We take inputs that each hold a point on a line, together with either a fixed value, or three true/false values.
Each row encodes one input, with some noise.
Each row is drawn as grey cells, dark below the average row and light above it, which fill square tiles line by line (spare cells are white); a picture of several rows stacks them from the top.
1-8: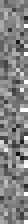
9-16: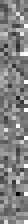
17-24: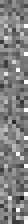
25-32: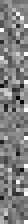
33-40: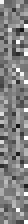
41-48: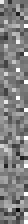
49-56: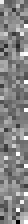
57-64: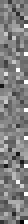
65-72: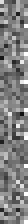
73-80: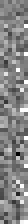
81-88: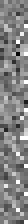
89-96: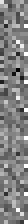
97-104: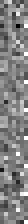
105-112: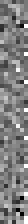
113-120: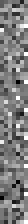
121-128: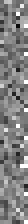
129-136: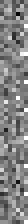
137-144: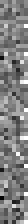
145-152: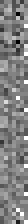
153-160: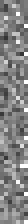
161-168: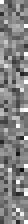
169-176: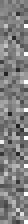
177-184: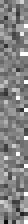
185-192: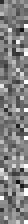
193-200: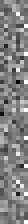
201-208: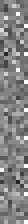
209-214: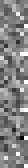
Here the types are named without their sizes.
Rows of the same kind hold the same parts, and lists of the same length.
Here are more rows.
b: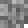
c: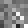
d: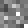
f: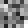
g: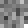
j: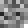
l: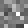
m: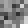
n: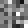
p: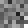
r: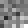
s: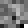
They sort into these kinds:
b, f, g, j, m, p, r
c, d, l, n, s

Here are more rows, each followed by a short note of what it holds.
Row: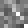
a point on a line
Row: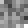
a point on a line and three true/false values
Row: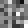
a point on a line
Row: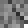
a point on a line and three true/false values
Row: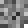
a point on a line and three true/false values
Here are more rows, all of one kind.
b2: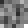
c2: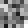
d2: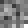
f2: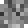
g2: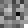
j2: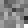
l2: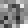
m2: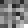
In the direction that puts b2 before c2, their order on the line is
f2, j2, b2, d2, l2, g2, m2, c2.
